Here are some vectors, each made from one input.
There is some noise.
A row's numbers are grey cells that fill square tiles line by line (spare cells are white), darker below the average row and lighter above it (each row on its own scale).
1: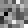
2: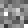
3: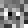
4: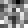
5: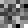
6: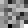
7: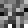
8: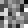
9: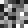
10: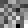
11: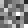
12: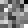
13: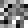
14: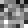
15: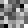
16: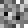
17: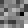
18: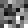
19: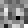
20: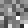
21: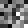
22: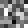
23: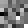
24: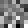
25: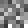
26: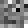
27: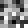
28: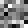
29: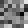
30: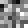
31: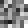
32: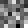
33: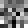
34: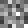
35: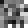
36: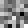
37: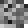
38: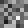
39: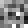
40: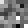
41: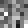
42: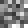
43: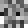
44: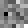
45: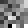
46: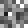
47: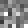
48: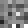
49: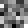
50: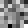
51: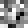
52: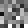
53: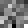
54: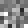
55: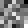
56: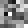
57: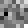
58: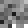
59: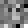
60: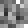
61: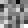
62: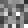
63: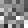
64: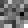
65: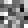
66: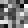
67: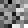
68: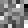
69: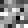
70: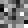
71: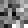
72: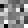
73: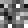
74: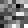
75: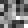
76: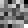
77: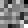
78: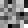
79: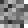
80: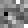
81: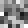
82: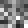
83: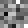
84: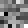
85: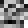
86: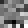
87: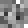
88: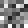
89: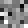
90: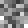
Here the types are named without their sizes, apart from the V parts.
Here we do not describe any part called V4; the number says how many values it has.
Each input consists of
a true/false value, together with either a point on a line, or a value of V4.
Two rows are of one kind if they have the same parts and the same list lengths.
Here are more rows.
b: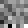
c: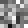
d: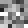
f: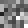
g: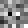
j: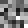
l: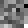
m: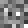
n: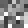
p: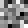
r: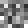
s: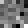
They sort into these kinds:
b, c, d, g, m, p
f, j, l, n, r, s

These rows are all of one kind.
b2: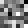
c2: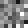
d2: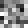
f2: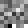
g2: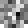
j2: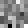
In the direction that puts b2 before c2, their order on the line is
g2, j2, f2, b2, d2, c2.
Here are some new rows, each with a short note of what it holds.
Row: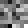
a point on a line and a true/false value
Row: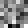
a point on a line and a true/false value
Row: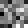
a point on a line and a true/false value
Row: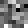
a true/false value and a value of V4
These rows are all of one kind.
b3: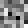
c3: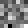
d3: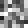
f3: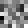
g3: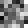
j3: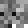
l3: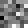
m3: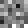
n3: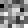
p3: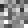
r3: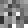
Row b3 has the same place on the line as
l3, m3 and r3.
